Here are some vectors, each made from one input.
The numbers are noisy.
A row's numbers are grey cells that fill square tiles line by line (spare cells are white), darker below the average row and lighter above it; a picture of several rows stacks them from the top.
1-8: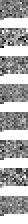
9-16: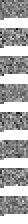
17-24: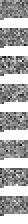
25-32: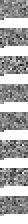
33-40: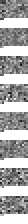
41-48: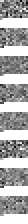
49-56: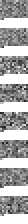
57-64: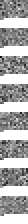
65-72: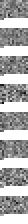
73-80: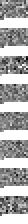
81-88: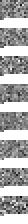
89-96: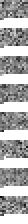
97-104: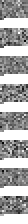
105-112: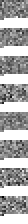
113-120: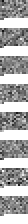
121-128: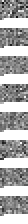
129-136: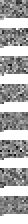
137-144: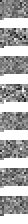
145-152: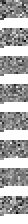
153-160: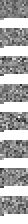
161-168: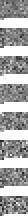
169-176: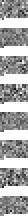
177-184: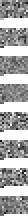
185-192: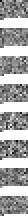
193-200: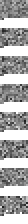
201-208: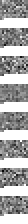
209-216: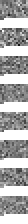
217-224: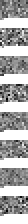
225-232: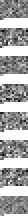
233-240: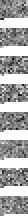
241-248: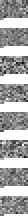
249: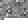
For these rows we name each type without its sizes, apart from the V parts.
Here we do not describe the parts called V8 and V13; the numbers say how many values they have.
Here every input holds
either a point on a line, or a true/false value and a value of V8, or a value of V13.
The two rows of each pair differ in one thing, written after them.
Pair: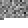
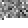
the value of V8
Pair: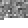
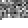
the true/false value
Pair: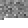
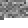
the true/false value
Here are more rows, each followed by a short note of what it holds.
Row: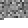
a true/false value and a value of V8
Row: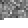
a value of V13
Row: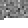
a value of V13
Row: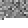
a true/false value and a value of V8
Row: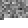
a true/false value and a value of V8
